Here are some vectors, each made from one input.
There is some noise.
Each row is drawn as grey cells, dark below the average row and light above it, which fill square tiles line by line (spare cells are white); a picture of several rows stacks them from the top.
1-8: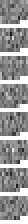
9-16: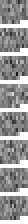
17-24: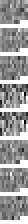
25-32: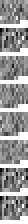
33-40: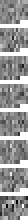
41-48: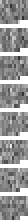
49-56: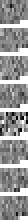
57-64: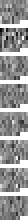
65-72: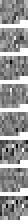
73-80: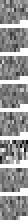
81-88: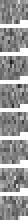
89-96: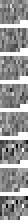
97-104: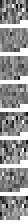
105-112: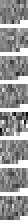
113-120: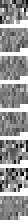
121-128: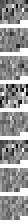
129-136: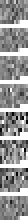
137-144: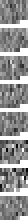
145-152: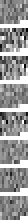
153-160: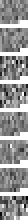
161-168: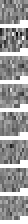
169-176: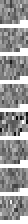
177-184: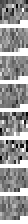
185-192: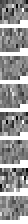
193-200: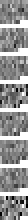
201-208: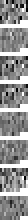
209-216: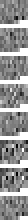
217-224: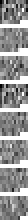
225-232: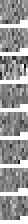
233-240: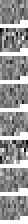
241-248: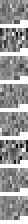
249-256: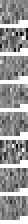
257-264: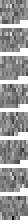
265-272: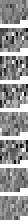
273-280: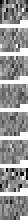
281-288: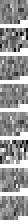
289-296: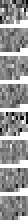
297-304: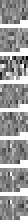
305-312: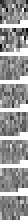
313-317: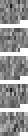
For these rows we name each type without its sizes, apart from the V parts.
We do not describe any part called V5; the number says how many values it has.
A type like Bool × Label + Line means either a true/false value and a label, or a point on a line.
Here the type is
((Bool × Bool × Bool + Unit) × Tree + V5) × V5 + Line.
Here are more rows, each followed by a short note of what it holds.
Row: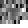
a point on a line
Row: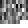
a point on a line
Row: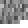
a node of a tree and a value of V5
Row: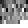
a point on a line
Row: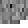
a node of a tree, three true/false values and a value of V5
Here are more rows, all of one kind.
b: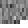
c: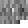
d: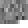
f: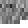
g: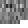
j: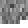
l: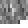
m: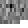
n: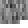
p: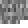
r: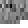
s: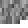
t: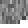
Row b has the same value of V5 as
f, j, s and t.
